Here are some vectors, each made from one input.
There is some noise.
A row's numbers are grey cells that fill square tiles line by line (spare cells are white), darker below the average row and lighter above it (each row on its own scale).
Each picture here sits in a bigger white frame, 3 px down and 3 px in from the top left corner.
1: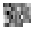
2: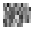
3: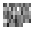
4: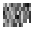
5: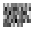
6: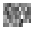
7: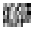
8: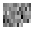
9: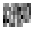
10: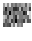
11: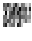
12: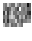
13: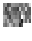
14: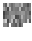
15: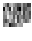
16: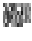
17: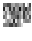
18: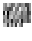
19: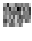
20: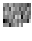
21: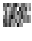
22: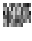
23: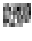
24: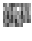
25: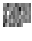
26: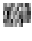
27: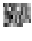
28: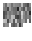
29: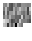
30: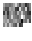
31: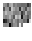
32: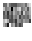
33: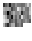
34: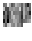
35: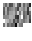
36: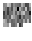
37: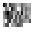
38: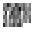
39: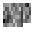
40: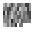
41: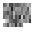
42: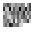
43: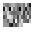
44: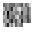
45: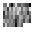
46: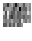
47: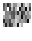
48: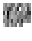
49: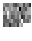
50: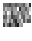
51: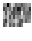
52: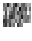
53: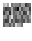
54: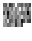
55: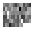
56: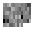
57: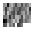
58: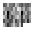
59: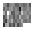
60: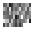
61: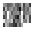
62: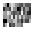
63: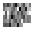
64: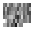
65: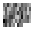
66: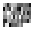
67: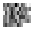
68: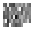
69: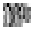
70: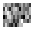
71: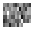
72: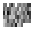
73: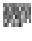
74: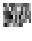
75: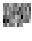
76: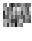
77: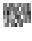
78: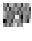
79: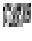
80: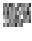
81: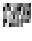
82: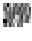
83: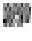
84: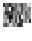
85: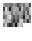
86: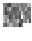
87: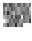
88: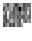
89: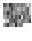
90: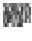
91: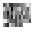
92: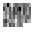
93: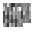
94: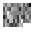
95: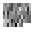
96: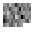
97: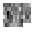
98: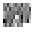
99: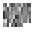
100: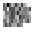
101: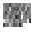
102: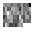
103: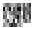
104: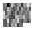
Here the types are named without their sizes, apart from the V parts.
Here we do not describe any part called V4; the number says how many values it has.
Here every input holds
a list of items, each a true/false value and a value of V4.
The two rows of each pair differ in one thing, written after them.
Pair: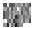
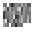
the value of V4 in item 2 of the list
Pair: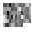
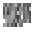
the value of V4 in item 2 of the list
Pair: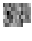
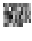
the true/false value in item 1 of the list
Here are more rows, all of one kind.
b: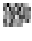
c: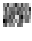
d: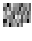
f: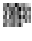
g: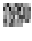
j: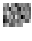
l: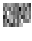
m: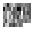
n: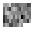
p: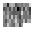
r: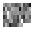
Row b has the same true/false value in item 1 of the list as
d, g, m and p.
